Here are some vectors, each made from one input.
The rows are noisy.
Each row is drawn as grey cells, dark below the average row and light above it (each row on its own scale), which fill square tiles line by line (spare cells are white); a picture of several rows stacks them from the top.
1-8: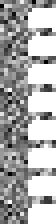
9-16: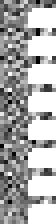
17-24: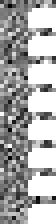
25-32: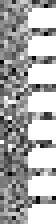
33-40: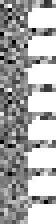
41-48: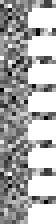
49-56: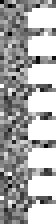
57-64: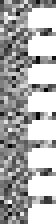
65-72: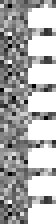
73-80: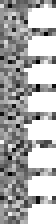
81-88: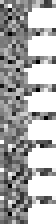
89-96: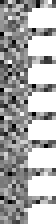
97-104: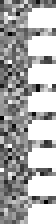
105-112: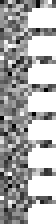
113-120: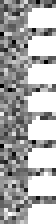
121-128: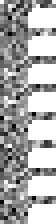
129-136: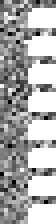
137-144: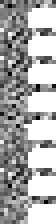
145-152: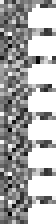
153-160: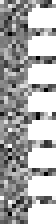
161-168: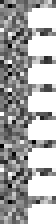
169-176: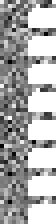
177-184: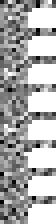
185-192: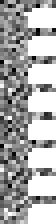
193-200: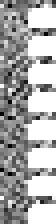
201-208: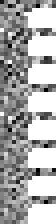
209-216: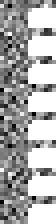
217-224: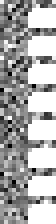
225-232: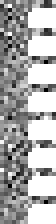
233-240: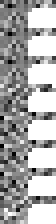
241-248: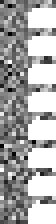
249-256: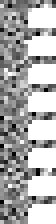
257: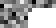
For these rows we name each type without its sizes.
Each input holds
a point on a line.
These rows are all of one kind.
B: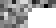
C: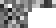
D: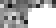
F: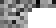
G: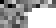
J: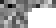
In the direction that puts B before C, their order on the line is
D, J, G, F, B, C.
